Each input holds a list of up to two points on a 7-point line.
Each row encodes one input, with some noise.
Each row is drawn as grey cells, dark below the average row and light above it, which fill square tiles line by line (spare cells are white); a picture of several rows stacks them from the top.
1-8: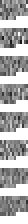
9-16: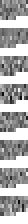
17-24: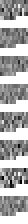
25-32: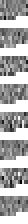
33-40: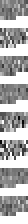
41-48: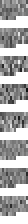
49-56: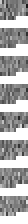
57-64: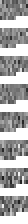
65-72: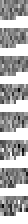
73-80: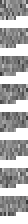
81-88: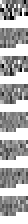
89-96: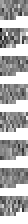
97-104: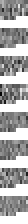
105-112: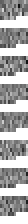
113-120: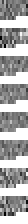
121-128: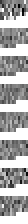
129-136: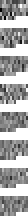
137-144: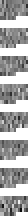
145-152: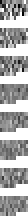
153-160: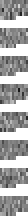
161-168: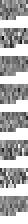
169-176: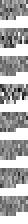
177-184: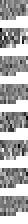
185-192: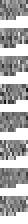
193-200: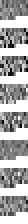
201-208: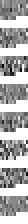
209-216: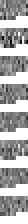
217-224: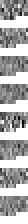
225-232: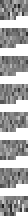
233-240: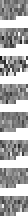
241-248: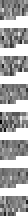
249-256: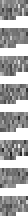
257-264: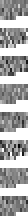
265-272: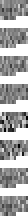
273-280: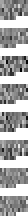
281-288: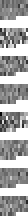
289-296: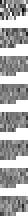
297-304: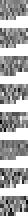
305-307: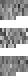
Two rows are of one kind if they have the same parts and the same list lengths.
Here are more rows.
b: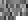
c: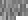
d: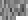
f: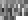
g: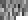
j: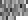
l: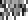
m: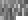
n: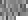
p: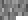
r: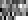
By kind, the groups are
b, g, p
c, d, f, j, l, m, n
r

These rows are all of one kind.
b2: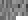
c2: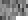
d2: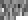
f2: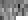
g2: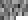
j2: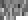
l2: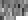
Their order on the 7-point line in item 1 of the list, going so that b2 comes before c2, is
b2, g2, d2, j2, f2, l2, c2.
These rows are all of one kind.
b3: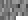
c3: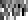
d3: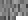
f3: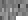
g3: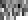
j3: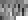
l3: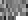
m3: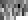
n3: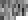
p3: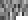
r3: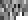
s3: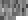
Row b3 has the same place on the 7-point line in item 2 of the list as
g3, m3 and n3.
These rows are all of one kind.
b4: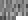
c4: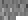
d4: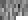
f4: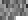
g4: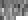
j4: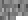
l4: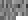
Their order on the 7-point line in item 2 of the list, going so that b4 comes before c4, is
b4, d4, j4, l4, f4, c4, g4.
